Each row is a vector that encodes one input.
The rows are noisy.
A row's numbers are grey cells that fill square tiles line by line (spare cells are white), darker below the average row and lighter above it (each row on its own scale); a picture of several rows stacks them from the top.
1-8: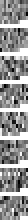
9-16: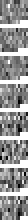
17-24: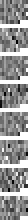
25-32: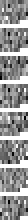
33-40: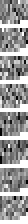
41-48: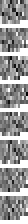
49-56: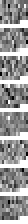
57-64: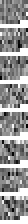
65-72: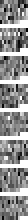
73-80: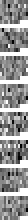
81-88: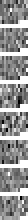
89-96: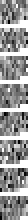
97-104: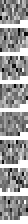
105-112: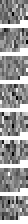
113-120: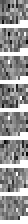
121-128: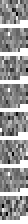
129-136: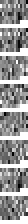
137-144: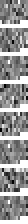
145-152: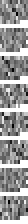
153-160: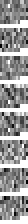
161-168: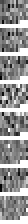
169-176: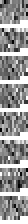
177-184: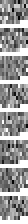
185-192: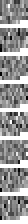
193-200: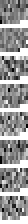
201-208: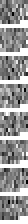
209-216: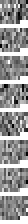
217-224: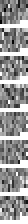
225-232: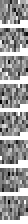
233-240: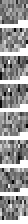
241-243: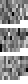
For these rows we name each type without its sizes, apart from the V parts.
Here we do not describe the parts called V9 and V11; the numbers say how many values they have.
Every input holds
a value of V11, together with either a label, or a true/false value and a value of V9.
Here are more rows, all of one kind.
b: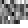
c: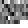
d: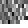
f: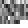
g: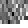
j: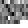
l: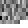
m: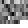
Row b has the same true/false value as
f and l.
